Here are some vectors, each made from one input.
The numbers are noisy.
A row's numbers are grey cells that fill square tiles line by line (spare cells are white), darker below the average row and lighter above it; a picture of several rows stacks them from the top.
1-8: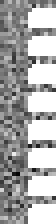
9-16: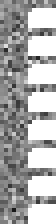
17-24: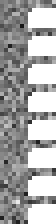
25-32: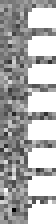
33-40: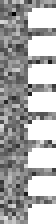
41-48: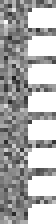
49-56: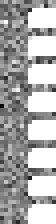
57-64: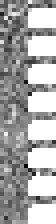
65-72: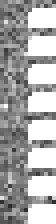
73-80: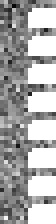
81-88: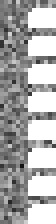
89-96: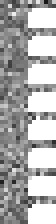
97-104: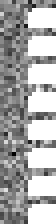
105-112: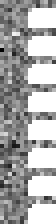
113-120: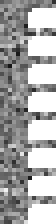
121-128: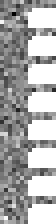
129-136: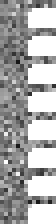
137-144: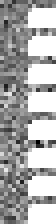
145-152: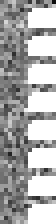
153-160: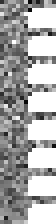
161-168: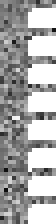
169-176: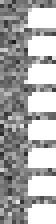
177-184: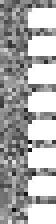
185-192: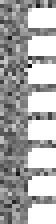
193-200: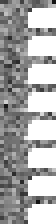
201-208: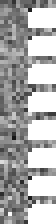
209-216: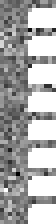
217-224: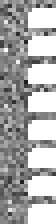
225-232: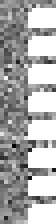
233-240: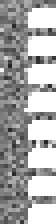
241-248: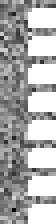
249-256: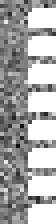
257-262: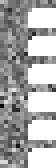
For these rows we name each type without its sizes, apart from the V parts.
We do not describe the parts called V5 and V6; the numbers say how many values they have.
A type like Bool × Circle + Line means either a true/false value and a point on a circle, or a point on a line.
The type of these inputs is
List(Circle) + V5 × V6.
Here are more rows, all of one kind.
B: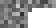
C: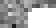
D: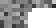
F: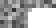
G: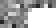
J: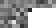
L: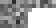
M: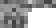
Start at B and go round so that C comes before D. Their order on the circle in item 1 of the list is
B, J, G, C, M, D, F, L.
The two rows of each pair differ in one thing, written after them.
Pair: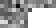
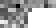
the value of V6
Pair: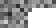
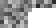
the value of V6
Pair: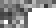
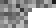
the value of V6
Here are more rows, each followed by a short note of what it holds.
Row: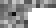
the empty list
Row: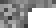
a list of three items
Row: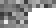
a value of V5 and a value of V6
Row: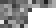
a list of two items
